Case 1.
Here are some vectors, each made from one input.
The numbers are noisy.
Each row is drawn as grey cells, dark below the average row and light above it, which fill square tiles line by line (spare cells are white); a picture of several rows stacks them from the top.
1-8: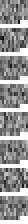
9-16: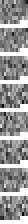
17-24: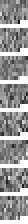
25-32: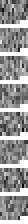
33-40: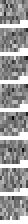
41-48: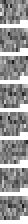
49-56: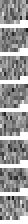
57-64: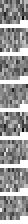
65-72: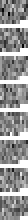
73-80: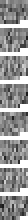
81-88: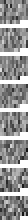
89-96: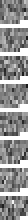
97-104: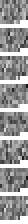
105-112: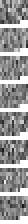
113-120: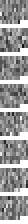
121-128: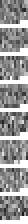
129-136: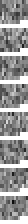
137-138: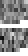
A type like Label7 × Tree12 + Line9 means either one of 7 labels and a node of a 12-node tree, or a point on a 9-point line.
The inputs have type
Bool × Line5 + Label10.
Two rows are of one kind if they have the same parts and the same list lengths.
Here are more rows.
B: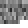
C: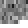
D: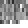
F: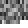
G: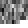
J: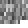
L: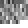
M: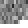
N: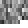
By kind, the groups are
B, C, M
D, F, G, J, L, N

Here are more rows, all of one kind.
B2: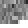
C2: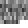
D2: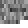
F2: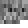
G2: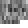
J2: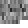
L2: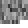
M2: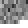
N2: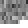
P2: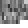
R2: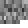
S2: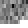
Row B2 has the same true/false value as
M2, N2 and S2.
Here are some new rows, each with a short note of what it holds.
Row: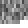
one of 10 labels
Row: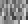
one of 10 labels
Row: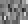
a point on a 5-point line and a true/false value
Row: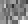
a point on a 5-point line and a true/false value
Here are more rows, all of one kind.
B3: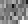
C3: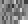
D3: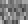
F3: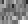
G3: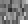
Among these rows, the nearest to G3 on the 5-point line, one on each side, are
C3 and D3.
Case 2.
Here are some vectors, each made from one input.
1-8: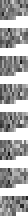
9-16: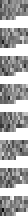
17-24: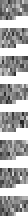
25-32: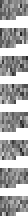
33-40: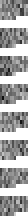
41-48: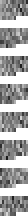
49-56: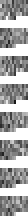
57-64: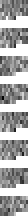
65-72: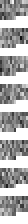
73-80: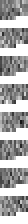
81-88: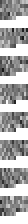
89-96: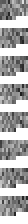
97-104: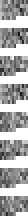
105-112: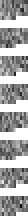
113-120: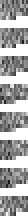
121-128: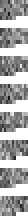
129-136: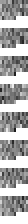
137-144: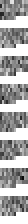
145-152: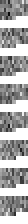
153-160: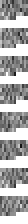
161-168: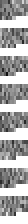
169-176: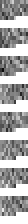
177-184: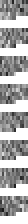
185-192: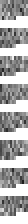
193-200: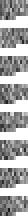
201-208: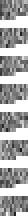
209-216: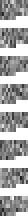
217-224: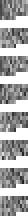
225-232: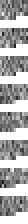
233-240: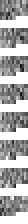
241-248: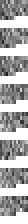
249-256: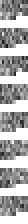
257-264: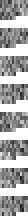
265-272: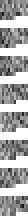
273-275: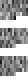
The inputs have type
Bool × Tree10 + Label10.
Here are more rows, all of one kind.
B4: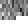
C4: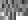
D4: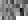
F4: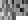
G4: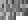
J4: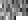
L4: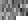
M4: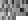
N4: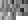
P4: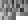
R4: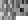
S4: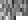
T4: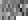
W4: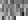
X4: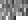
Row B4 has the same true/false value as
D4, L4, T4 and W4.
